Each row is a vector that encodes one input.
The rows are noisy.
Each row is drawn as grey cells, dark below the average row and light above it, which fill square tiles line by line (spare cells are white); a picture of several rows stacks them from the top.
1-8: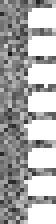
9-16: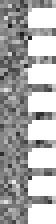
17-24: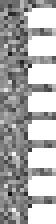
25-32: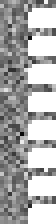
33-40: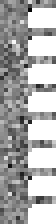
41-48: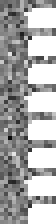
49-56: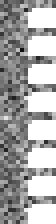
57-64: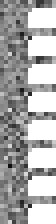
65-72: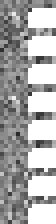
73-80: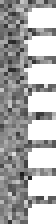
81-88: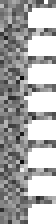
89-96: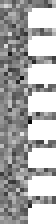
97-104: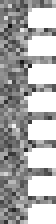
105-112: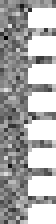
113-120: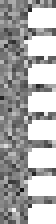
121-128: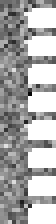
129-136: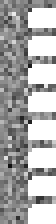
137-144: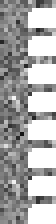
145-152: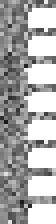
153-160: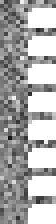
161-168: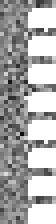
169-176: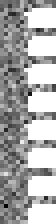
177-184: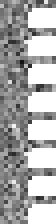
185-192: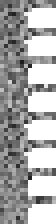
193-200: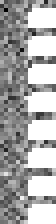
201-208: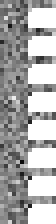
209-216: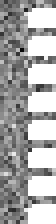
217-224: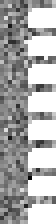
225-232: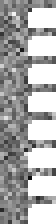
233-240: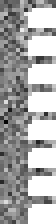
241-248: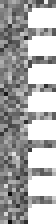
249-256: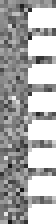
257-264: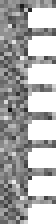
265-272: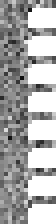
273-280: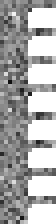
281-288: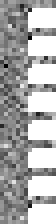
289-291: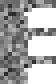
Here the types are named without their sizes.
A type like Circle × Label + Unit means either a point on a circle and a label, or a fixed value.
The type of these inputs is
Bool × Line + Circle.
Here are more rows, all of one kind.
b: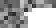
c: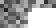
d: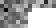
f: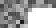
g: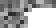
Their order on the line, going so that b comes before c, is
f, g, b, c, d.
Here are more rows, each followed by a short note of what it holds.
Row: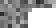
a point on a circle
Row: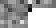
a point on a circle
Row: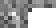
a point on a circle
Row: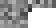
a point on a circle
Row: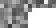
a point on a circle
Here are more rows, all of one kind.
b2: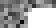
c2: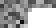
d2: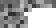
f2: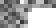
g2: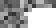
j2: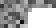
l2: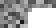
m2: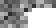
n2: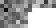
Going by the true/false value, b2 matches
d2, g2 and m2.
